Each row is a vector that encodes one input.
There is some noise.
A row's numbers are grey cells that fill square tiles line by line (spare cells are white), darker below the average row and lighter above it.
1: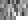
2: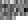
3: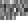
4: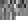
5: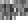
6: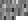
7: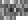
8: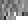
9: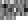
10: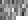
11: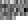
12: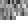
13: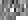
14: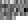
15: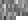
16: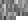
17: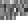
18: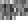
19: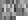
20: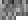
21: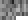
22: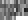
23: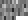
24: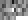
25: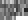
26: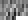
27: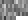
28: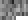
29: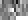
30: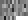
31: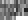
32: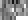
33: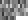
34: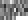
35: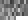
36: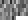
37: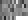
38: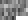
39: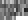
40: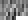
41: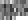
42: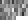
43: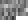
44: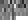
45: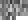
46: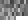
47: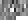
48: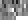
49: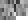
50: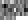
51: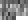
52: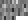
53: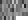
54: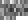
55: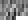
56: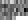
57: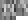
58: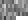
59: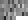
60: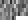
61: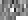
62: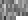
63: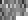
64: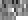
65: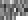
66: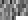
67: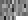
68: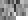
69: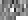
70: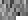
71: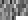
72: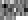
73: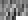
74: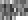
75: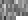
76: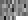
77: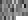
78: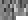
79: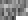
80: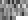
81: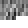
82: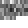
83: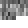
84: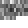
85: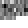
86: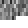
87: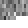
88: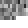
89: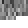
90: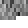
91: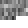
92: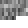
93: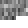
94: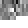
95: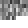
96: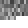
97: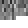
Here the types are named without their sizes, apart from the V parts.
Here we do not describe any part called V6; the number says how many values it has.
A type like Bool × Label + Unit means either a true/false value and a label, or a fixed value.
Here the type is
Bool × Bool × Bool × (Tree + Unit) + V6.
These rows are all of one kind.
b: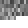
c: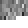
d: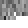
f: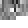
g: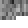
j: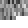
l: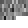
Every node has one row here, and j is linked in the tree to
g and l.
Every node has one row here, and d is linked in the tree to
f and l.
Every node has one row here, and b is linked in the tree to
c and l.
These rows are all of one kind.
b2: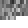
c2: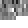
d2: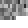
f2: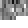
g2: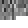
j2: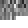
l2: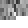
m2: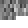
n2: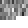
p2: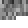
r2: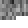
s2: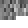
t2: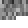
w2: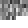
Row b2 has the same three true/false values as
p2, r2 and t2.
